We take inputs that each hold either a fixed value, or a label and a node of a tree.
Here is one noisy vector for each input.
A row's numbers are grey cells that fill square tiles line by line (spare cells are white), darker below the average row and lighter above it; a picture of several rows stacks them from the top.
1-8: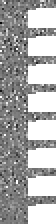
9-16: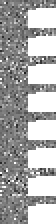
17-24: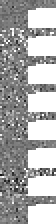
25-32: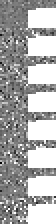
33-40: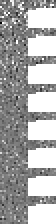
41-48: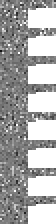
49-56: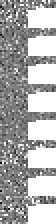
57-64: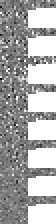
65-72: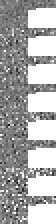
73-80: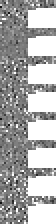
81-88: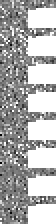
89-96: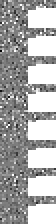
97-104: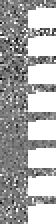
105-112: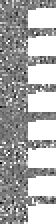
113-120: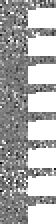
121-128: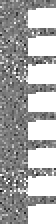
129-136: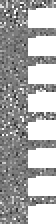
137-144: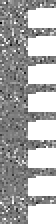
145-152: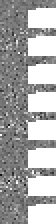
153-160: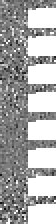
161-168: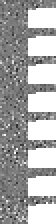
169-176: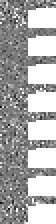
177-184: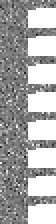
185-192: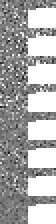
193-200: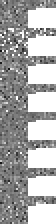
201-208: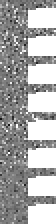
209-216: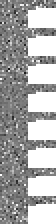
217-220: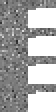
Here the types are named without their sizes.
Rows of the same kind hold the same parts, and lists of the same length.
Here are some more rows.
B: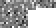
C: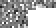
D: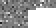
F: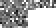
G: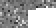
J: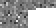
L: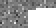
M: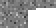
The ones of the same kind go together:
B, C, D, G, J, L, M
F

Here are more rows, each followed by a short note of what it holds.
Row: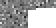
a label and a node of a tree
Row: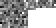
a fixed value
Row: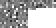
a label and a node of a tree
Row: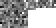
a fixed value
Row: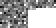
a fixed value
